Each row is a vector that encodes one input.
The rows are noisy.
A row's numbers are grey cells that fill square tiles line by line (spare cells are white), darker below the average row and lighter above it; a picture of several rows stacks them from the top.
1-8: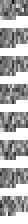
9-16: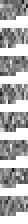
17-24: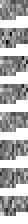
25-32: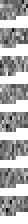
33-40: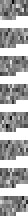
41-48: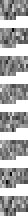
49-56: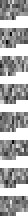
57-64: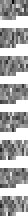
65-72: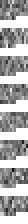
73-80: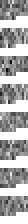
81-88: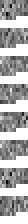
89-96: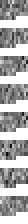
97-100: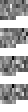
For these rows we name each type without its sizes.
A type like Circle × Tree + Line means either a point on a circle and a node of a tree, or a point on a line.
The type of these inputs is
Line.
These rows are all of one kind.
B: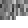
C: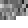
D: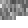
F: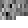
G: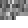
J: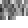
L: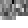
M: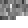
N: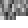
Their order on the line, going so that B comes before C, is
J, B, G, M, C, D, L, N, F.
